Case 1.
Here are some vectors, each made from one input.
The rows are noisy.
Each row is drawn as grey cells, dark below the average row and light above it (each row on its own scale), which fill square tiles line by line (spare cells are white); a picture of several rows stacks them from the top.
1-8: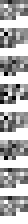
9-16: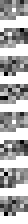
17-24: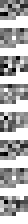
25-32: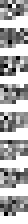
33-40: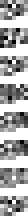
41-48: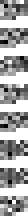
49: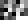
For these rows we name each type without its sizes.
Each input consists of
a label.
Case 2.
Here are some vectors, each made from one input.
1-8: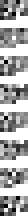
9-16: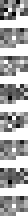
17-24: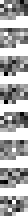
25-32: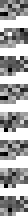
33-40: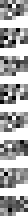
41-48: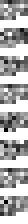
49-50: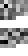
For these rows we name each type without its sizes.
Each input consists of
a label.
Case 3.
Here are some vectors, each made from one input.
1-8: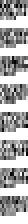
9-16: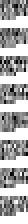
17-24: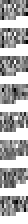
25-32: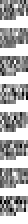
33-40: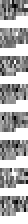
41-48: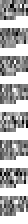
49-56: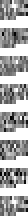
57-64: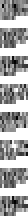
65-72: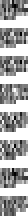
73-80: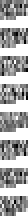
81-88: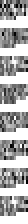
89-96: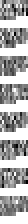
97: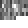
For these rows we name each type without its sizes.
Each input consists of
four true/false values.
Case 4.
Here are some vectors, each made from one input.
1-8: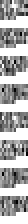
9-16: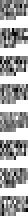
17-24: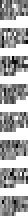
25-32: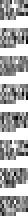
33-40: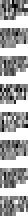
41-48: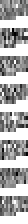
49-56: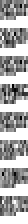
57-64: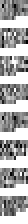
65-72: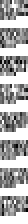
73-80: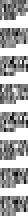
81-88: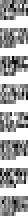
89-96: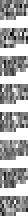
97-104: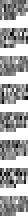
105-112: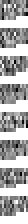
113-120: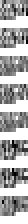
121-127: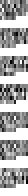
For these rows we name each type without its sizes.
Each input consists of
four true/false values.
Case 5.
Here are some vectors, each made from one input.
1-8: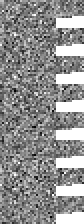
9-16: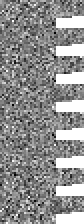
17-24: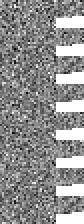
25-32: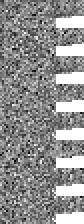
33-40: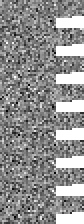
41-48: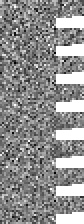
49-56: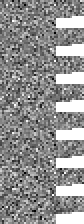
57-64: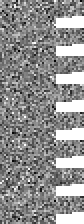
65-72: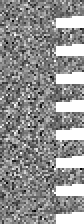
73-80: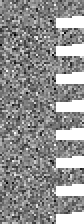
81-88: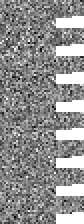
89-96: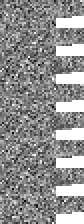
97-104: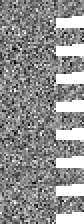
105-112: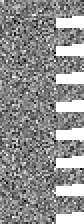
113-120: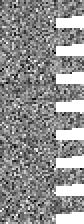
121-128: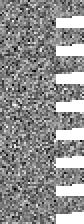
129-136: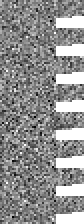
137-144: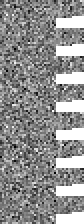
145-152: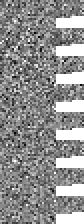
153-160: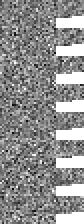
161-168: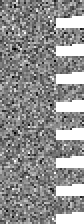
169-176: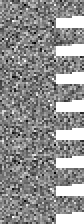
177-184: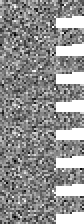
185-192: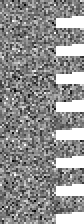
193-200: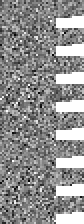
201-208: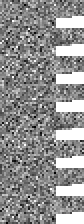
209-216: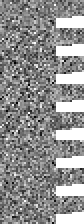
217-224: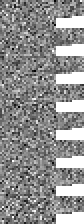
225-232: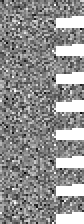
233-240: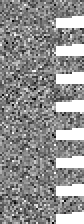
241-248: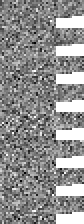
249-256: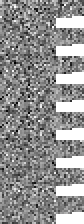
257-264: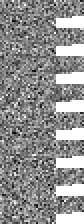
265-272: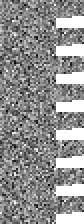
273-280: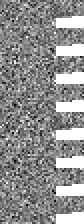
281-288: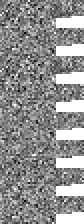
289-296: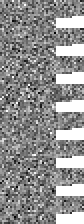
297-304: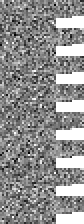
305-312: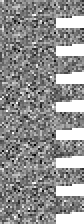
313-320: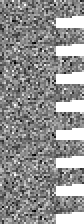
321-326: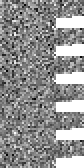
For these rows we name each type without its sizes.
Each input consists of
three true/false values.
